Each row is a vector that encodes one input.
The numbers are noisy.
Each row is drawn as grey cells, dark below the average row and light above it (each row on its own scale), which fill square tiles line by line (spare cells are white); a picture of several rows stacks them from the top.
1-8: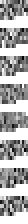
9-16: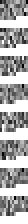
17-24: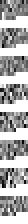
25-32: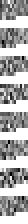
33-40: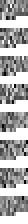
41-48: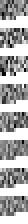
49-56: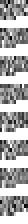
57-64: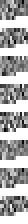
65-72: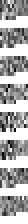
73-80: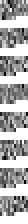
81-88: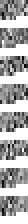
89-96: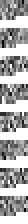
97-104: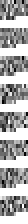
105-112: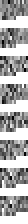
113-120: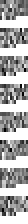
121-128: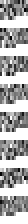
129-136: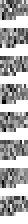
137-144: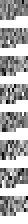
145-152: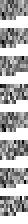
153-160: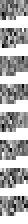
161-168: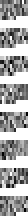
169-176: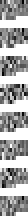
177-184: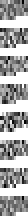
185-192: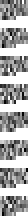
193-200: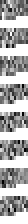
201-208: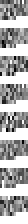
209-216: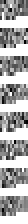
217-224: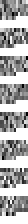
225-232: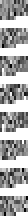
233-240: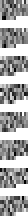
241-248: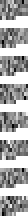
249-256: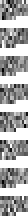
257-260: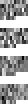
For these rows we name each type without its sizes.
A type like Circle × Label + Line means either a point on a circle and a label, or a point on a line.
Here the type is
Bool × Tree + List(Line).
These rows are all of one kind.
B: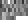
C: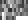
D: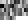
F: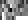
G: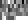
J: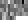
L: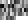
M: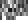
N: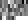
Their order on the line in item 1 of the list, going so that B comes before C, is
L, D, B, G, J, N, F, M, C.
